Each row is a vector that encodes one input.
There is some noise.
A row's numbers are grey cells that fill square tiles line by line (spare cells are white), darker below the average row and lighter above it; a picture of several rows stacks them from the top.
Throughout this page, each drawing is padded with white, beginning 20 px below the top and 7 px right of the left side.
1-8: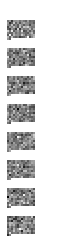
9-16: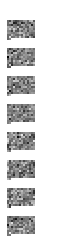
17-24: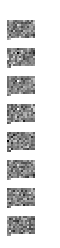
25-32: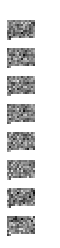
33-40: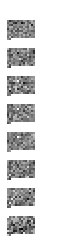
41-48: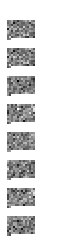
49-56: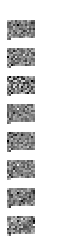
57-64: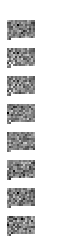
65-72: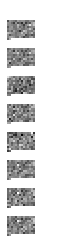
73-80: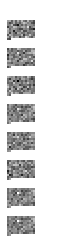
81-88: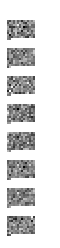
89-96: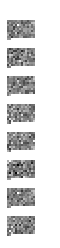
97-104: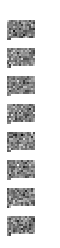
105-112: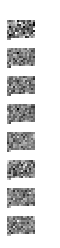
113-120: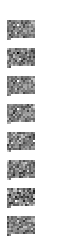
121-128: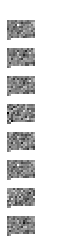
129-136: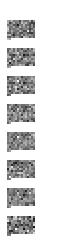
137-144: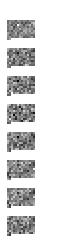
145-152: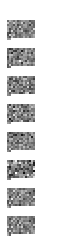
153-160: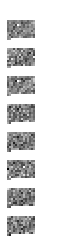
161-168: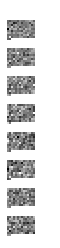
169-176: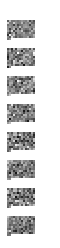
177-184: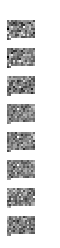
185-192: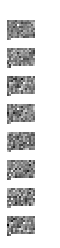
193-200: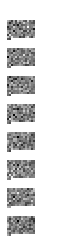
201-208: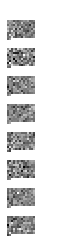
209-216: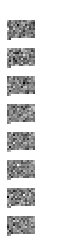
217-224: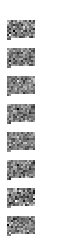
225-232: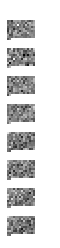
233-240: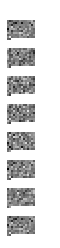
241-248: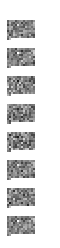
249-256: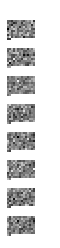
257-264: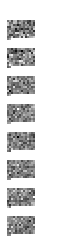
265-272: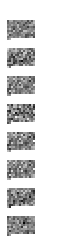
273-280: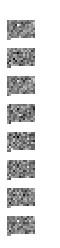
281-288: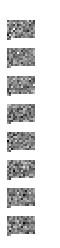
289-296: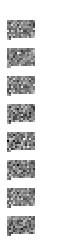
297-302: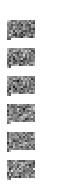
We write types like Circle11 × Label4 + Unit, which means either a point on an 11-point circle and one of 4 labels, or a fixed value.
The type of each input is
Bool × (Line6 + Line11) + List2(Line7).
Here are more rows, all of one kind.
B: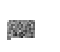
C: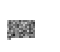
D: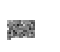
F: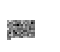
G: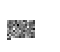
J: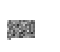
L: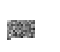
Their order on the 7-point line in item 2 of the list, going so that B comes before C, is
D, F, L, J, B, G, C.
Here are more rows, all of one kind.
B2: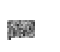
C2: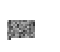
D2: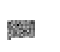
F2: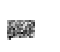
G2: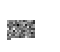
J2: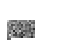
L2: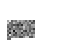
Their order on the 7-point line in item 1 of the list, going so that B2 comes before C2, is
J2, L2, F2, B2, D2, C2, G2.
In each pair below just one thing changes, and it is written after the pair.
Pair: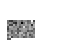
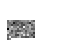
the place on the 6-point line
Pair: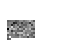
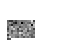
the place on the 6-point line
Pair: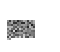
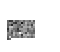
the true/false value
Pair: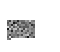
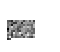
the true/false value
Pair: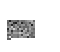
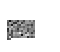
the true/false value
